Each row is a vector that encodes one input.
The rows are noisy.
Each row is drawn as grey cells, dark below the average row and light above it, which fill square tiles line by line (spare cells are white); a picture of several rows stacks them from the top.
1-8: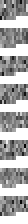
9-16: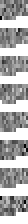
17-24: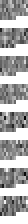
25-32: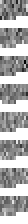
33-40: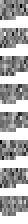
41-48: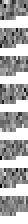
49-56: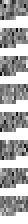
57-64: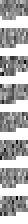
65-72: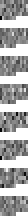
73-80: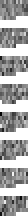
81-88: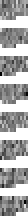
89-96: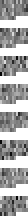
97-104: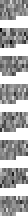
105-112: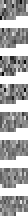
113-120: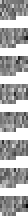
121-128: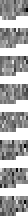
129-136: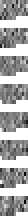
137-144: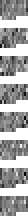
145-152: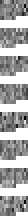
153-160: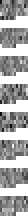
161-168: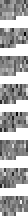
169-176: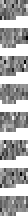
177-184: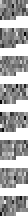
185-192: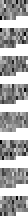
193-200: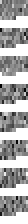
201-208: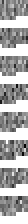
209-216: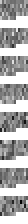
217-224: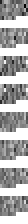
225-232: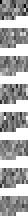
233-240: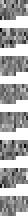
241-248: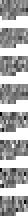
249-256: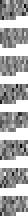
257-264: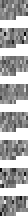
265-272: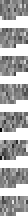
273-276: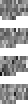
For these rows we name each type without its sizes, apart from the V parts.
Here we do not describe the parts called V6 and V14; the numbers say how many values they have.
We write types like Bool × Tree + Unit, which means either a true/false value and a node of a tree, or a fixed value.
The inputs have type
(Bool × Bool × Bool × Bool + Unit) × V14 + Tree × V6.
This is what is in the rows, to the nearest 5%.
About 20% of them hold a node of a tree and a value of V6. The rest hold a value of V14, together with either a fixed value, or four true/false values.
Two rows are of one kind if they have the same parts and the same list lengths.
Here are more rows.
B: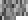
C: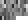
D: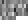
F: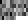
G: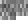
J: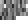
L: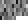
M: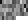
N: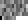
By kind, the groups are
B, C, J, L, N
D, G
F, M

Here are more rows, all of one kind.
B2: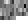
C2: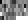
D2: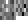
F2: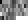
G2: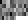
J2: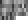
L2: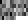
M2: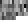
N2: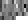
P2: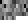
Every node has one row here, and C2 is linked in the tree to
F2 and P2.
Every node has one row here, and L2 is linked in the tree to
G2.
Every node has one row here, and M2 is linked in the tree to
F2.
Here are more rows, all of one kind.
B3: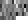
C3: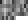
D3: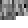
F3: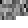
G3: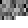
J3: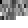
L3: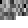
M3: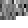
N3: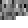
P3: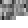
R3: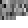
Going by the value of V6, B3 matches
D3, M3 and N3.
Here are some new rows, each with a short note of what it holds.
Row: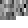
a node of a tree and a value of V6
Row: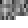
a node of a tree and a value of V6
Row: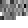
a node of a tree and a value of V6
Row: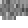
four true/false values and a value of V14
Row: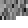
a value of V14
